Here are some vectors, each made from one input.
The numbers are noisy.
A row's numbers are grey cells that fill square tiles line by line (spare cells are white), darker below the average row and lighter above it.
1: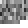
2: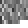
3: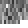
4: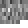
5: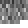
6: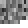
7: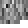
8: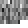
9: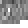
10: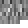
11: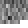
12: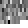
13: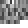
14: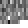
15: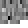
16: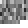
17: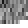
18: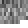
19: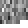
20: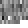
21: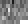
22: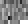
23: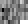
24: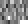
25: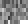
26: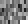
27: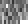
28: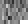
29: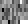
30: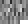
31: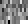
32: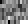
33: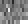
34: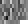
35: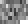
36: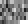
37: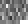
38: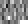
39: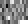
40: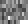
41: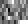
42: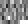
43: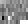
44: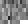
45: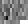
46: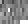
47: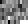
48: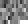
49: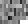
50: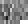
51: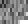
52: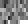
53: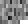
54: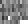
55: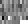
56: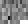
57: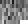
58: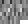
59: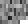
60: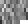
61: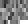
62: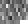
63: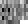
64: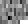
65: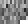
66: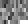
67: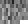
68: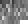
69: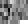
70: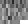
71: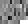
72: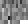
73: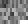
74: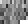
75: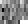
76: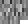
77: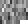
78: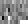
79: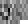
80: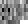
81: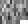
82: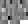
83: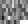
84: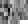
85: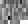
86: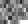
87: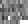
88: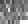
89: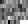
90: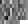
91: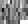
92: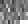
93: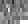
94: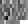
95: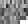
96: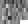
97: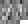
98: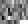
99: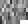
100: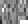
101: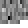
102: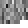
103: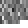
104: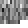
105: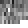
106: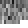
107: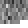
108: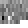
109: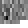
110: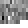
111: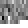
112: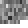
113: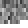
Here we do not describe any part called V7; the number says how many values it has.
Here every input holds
a node of an 8-node tree, together with either a point on an 8-point line, or a value of V7.
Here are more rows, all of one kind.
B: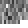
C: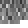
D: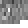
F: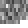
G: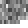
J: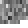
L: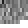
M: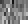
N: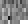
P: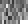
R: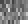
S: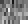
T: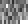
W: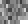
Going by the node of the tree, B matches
M, P, S and T.
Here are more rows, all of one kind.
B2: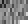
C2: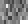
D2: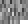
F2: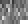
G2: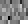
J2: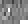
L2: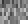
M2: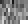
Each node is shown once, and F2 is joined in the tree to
C2.
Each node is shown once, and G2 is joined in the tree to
D2.
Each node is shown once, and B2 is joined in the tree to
L2.
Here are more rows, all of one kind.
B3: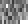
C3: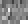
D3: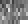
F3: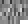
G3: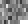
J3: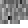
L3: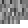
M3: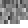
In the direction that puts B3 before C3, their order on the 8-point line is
B3, G3, J3, M3, C3, D3, F3, L3.
